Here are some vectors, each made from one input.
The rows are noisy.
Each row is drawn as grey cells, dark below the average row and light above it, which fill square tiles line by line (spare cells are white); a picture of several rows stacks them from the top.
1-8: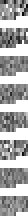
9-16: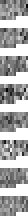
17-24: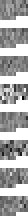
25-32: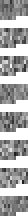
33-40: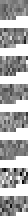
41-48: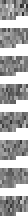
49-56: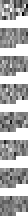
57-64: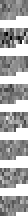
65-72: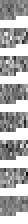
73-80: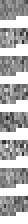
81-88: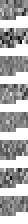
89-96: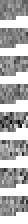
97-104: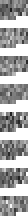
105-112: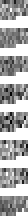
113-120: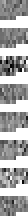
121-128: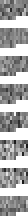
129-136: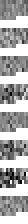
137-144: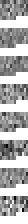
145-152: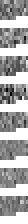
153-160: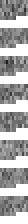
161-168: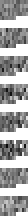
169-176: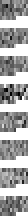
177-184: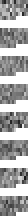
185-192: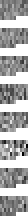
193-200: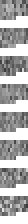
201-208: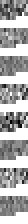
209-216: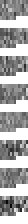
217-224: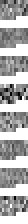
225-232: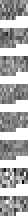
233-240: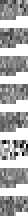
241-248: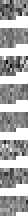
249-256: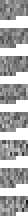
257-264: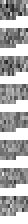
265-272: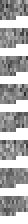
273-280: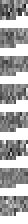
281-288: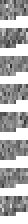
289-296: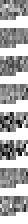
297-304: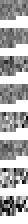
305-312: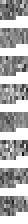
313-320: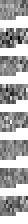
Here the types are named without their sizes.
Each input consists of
a point on a line, together with either a point on a line, or three true/false values.
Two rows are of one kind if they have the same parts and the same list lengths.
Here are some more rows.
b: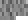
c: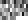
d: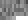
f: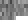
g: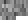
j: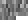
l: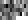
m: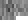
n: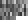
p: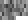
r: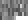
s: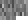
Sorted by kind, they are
b, c, d, f, j, l, m, p, r
g, n, s

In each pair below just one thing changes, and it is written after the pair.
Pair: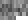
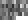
the place on the line
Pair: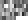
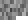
the place on the line
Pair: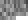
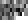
one of the three true/false values
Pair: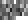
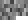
the place on the line
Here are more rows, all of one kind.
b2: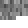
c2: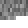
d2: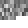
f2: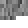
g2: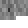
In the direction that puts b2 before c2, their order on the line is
g2, b2, c2, d2, f2.
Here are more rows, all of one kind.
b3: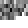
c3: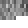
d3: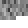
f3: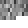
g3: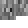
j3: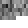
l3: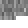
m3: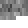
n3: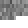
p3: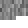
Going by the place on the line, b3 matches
d3, l3 and n3.
